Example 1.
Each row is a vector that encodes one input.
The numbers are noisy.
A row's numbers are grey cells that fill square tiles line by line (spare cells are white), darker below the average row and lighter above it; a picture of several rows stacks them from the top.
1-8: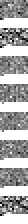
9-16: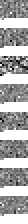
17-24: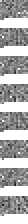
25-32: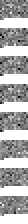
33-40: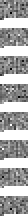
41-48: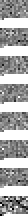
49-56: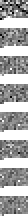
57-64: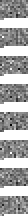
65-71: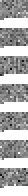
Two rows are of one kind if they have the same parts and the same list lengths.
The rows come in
2 kinds.
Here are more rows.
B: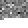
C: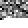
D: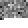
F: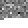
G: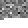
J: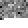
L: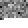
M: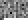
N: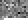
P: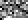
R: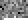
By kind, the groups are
B, D, F, G, J, L, M, N, R
C, P

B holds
four true/false values.
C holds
a fixed value.
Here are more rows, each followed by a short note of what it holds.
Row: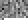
four true/false values
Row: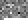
four true/false values
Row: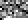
a fixed value
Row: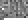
four true/false values
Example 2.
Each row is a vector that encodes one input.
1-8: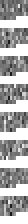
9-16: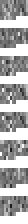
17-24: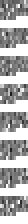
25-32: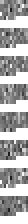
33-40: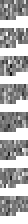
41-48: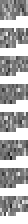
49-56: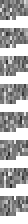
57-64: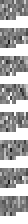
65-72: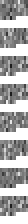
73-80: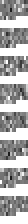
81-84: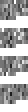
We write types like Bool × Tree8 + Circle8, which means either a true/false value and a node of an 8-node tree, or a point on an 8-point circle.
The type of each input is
Circle16.
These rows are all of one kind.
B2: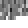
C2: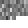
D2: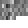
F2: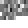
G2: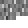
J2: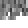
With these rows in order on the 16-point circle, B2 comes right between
F2 and J2.
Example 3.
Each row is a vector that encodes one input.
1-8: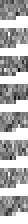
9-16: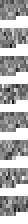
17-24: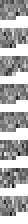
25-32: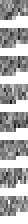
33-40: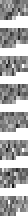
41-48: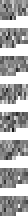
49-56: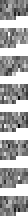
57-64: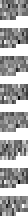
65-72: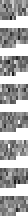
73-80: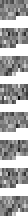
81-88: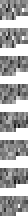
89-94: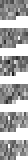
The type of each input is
Label12.
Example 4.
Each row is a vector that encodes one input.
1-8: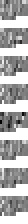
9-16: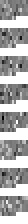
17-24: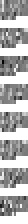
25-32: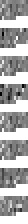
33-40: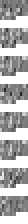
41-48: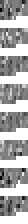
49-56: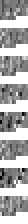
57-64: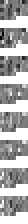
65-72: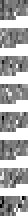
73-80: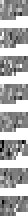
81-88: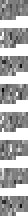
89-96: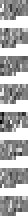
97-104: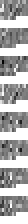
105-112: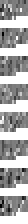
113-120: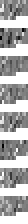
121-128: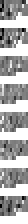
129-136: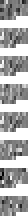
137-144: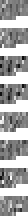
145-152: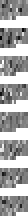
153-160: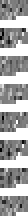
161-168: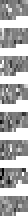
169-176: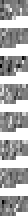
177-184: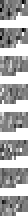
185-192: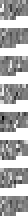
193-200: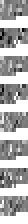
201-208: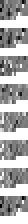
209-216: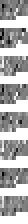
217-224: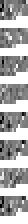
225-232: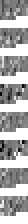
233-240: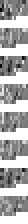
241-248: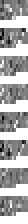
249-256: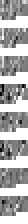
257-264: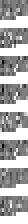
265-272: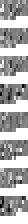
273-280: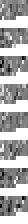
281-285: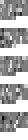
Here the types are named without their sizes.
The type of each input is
Line × Line.
